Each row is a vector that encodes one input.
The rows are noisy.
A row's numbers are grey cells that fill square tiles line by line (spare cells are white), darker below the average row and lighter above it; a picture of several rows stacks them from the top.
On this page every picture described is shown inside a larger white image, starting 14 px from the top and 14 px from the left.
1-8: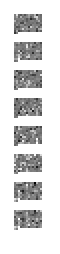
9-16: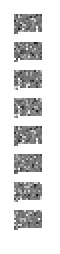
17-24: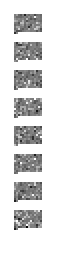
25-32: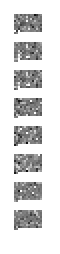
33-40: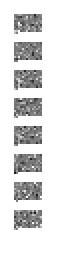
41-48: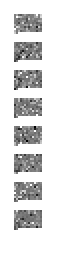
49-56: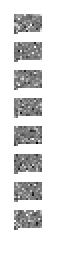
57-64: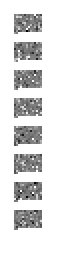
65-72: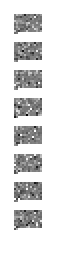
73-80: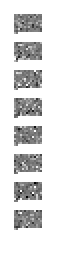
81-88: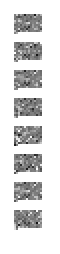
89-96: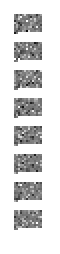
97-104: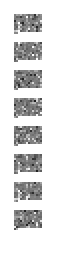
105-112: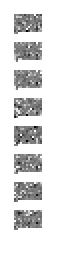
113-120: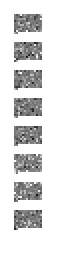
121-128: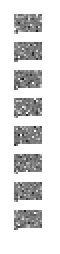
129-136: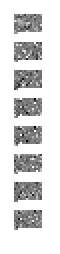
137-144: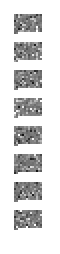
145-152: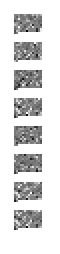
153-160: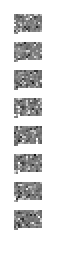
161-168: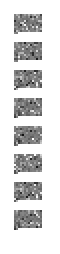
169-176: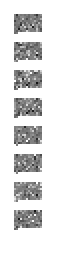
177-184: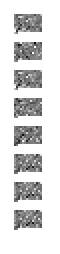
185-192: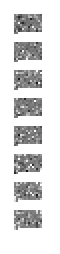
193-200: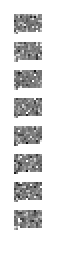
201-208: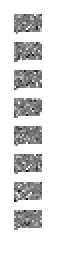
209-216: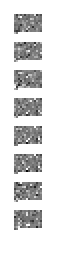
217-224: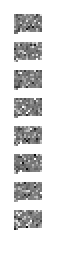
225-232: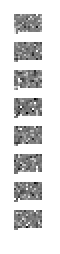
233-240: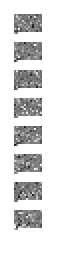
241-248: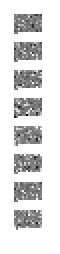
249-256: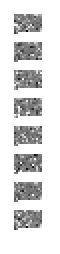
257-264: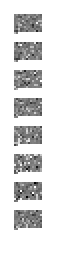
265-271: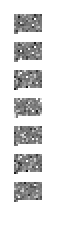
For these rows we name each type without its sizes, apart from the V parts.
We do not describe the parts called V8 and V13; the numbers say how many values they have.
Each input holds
a label, together with either a fixed value, or a true/false value, a value of V8 and a value of V13.
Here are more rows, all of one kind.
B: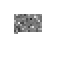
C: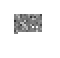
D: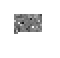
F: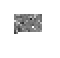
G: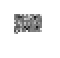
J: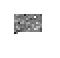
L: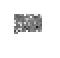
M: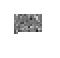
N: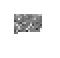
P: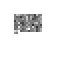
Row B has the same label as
D, F and M.
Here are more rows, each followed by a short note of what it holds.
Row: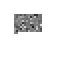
a label
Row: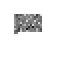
a label
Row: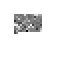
a label, a true/false value, a value of V8 and a value of V13
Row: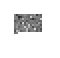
a label, a true/false value, a value of V8 and a value of V13
